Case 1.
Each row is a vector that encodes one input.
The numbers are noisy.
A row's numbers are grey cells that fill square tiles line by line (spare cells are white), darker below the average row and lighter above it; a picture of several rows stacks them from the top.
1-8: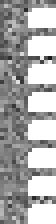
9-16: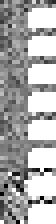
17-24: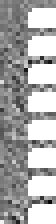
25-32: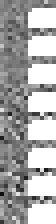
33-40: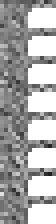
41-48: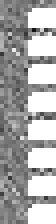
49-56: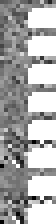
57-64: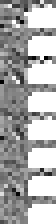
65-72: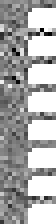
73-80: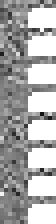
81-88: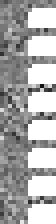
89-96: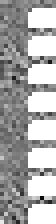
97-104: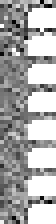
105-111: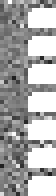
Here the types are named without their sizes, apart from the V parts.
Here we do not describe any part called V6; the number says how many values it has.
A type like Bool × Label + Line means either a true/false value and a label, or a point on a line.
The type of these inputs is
(Bool × Bool × Bool + Unit) × V6 + Line.
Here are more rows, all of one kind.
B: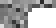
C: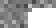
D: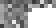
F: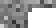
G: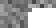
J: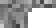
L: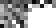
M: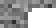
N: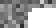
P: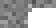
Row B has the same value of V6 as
C, J, L and P.
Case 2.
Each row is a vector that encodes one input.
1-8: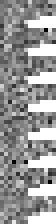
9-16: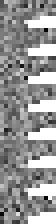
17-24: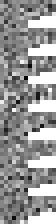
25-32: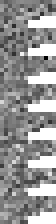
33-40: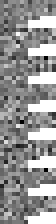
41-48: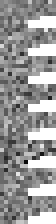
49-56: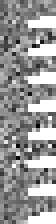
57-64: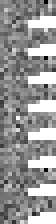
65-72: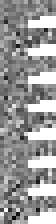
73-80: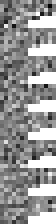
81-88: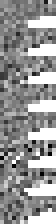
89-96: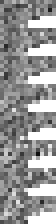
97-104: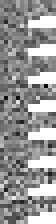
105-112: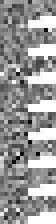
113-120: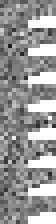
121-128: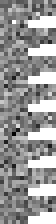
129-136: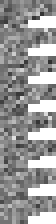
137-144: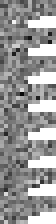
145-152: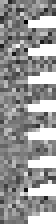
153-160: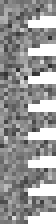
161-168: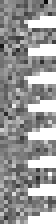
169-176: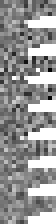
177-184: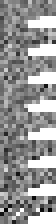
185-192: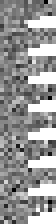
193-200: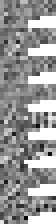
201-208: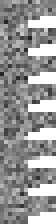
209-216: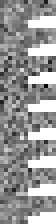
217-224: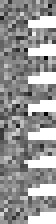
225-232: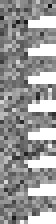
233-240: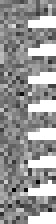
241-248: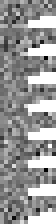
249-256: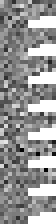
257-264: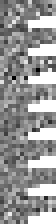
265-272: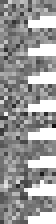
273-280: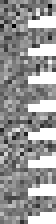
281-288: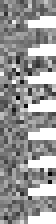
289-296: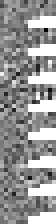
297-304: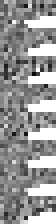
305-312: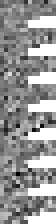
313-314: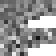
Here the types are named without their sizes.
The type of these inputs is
Bool × Bool × Bool × Bool + Label + Line.
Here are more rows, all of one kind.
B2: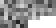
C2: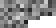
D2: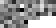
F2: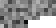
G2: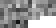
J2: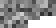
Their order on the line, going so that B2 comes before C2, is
B2, D2, G2, F2, J2, C2.
